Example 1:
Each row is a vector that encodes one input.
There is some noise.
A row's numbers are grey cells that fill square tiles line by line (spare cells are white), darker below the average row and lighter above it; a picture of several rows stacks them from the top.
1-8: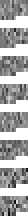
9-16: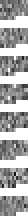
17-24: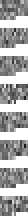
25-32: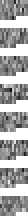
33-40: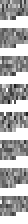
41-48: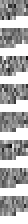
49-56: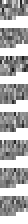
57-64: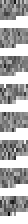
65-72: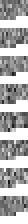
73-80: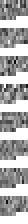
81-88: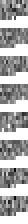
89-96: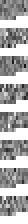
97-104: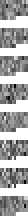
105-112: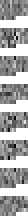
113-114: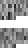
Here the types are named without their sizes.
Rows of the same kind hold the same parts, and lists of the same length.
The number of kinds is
2.
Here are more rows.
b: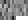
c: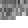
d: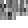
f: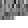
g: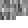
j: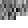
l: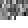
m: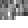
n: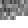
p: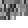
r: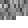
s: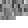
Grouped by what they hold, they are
b, c, f, g, m, n, r, s
d, j, l, p

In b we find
a label and a point on a line.
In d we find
two labels.
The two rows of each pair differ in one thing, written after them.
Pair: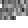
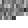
the label
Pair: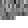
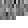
the place on the line
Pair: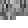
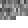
the label
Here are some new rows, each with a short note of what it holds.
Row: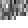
two labels
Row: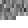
a label and a point on a line
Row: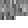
a label and a point on a line
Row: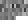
a label and a point on a line
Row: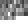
a label and a point on a line
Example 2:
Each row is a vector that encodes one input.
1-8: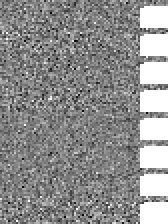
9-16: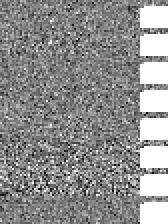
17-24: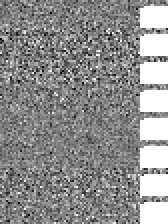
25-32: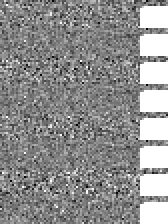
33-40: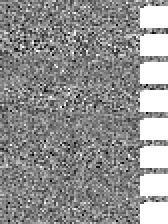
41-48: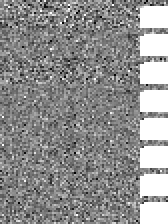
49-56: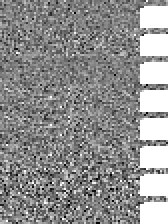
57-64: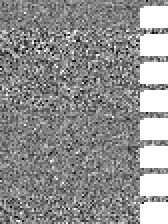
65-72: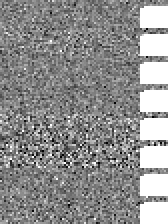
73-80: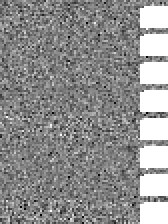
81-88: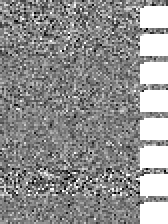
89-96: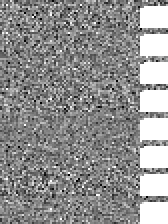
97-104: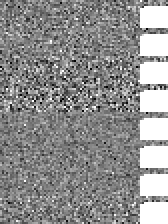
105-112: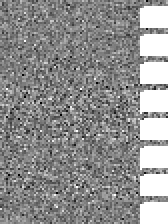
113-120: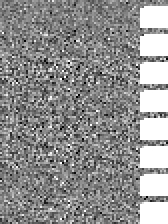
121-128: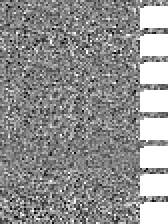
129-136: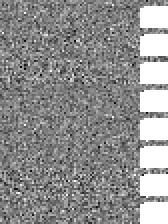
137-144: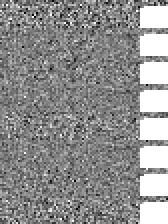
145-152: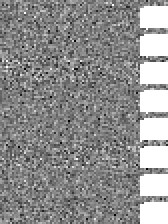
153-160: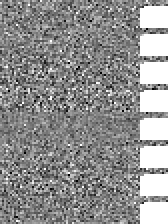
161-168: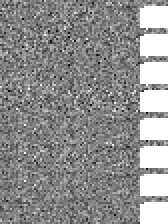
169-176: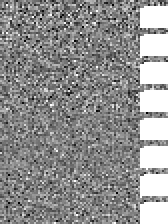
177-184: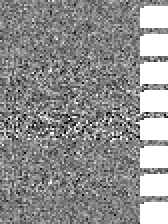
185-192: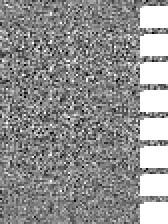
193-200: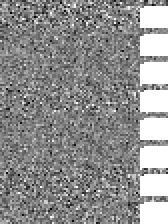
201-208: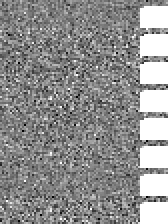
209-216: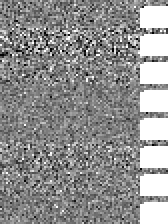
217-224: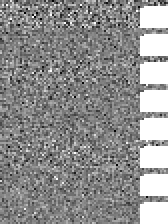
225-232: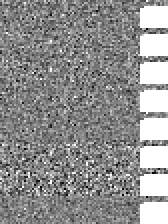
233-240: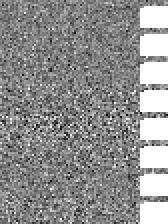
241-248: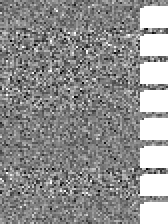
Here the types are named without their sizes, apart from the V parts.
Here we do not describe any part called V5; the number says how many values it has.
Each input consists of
a true/false value, together with either a point on a circle, or a value of V5.
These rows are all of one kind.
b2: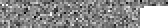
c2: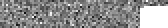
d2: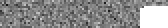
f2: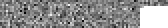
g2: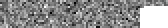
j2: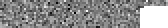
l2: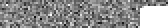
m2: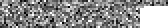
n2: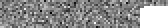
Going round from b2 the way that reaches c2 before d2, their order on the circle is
b2, m2, j2, c2, d2, f2, g2, l2, n2.
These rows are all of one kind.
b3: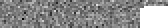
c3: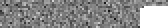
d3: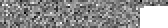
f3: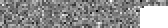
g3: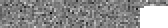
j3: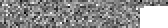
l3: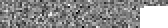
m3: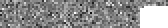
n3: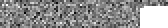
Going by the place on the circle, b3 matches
d3, j3 and n3.
